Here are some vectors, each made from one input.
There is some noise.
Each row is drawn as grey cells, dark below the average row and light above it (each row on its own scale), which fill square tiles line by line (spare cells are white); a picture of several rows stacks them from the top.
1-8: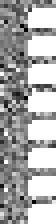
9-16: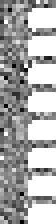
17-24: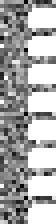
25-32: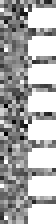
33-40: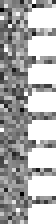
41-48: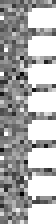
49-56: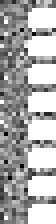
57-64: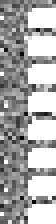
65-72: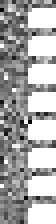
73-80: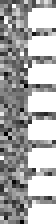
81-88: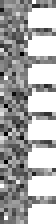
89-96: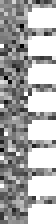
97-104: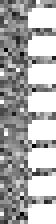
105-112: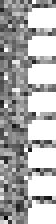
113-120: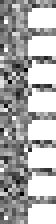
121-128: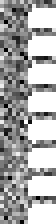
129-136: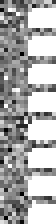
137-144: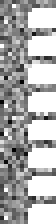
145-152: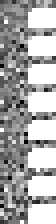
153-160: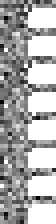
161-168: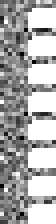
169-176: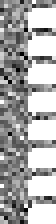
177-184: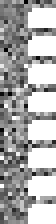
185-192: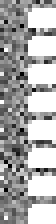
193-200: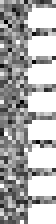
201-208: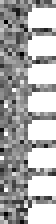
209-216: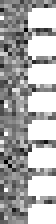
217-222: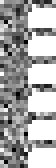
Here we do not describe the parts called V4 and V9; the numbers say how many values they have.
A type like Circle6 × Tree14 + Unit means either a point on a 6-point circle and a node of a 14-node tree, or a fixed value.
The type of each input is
Bool × List2(Line6) + V4 × V9.
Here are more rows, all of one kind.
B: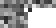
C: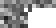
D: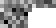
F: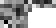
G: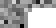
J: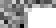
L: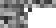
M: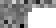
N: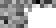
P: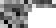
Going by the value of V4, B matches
C and L.
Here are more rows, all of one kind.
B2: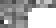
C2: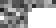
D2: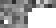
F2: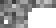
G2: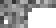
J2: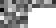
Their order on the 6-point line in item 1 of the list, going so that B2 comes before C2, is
D2, B2, C2, F2, G2, J2.
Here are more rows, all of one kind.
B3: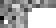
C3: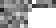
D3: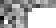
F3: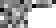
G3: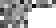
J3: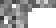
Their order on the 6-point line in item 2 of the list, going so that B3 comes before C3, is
J3, D3, B3, F3, G3, C3.
